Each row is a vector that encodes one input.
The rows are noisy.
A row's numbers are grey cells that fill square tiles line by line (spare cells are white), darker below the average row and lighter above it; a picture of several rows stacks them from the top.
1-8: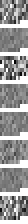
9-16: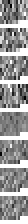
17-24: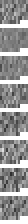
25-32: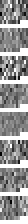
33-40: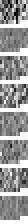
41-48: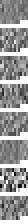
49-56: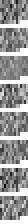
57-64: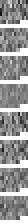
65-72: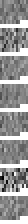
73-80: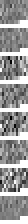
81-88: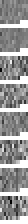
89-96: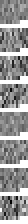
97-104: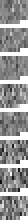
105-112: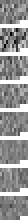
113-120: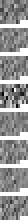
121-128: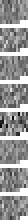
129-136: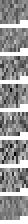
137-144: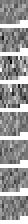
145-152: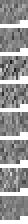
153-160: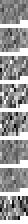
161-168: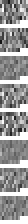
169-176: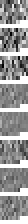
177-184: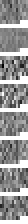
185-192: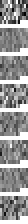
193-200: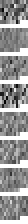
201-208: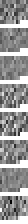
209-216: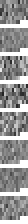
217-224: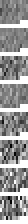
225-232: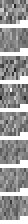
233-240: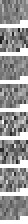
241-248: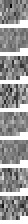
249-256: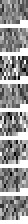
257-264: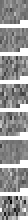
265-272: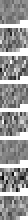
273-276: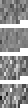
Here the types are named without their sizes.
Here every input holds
a point on a line and three true/false values, together with either a label, or a point on a line.
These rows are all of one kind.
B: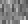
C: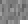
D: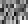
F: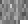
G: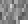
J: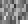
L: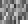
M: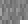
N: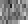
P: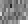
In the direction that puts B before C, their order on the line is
B, G, J, D, P, M, F, C, L, N.
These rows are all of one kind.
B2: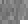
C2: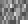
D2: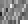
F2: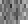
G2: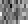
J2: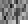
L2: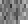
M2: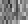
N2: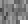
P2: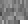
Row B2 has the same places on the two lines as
D2, F2, L2 and N2.
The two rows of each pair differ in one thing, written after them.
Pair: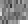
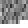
one of the three true/false values
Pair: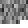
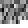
the label
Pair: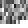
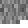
one of the three true/false values
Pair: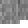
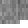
the place on the line
